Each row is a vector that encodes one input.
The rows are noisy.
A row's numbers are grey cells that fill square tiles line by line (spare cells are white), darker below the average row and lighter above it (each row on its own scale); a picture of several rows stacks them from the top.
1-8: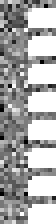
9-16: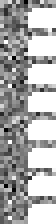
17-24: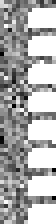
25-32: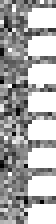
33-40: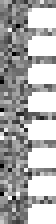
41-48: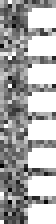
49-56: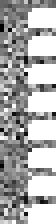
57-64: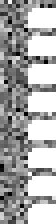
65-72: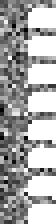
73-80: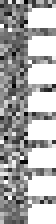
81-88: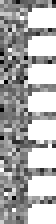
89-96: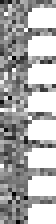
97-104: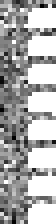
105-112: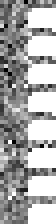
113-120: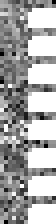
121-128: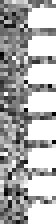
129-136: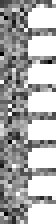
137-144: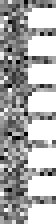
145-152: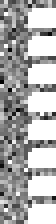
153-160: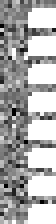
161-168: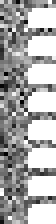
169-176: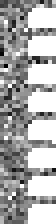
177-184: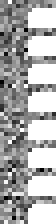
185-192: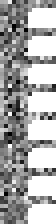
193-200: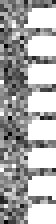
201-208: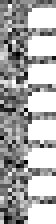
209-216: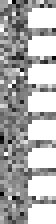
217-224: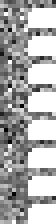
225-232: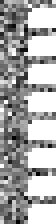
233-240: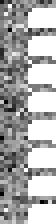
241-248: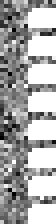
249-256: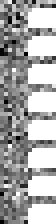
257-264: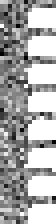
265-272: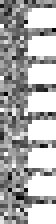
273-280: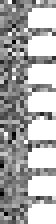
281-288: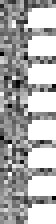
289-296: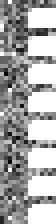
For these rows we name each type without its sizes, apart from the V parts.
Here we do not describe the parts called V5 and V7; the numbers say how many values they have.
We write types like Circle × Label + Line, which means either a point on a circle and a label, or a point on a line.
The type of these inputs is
(Bool × Bool × Bool × V7 + V5) × (Label + Line).
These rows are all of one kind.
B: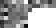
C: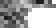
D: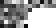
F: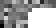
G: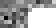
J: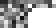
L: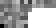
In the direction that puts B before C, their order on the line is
L, F, B, D, C, G, J.
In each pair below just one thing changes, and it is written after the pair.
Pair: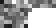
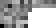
the place on the line
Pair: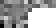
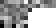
one of the three true/false values
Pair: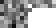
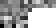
the place on the line
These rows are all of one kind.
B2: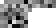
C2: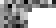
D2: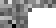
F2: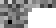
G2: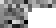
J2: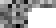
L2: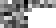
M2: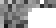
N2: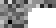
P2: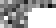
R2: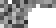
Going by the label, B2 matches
D2 and G2.
